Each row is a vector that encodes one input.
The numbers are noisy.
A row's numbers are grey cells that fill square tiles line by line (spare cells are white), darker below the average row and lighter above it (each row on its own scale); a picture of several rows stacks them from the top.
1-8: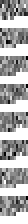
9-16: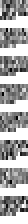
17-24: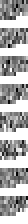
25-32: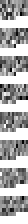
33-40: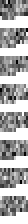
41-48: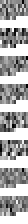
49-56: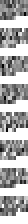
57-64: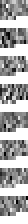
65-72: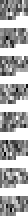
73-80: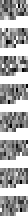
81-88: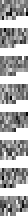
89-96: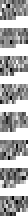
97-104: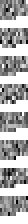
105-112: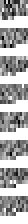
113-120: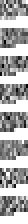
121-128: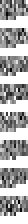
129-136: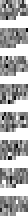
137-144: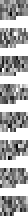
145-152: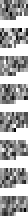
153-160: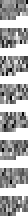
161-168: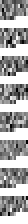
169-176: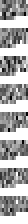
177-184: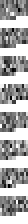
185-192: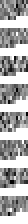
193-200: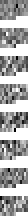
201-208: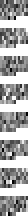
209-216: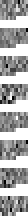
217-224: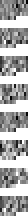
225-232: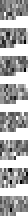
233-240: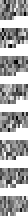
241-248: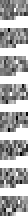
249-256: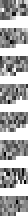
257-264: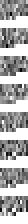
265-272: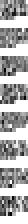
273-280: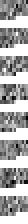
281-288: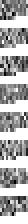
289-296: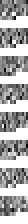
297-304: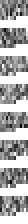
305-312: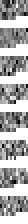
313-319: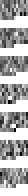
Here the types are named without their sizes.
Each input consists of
a point on a line and three true/false values.
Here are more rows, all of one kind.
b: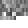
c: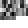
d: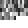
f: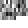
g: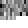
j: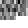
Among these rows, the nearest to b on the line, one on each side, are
c and g.
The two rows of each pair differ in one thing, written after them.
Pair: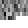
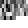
the place on the line
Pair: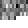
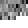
one of the three true/false values
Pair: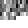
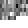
one of the three true/false values
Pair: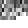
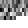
one of the three true/false values
